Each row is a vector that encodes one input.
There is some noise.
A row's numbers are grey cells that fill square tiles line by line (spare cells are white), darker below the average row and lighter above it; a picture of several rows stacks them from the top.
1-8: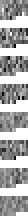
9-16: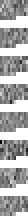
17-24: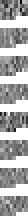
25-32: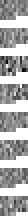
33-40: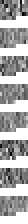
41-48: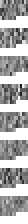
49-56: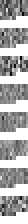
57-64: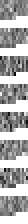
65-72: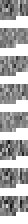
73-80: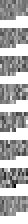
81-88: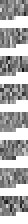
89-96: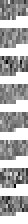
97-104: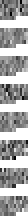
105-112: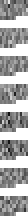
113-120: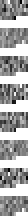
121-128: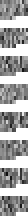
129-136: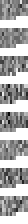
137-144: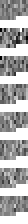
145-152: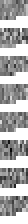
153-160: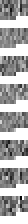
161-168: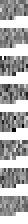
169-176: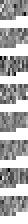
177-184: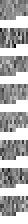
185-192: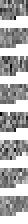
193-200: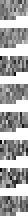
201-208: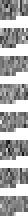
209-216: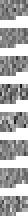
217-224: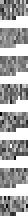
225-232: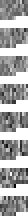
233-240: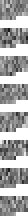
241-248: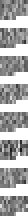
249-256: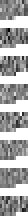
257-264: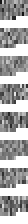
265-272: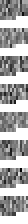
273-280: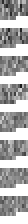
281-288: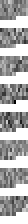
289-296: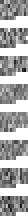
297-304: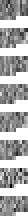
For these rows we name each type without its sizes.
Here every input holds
either a point on a circle, or a point on a line, or four true/false values.
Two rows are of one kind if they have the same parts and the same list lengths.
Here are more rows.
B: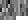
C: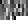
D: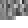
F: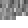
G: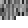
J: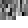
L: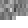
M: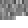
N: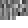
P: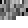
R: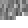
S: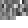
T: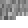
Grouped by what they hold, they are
B, J
C, G, P
D, F, L, M, N, R, S, T

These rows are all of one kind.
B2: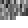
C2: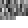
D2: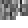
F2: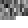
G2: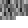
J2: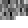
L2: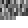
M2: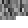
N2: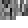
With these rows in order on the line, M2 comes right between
G2 and J2.
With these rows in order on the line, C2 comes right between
G2 and L2.
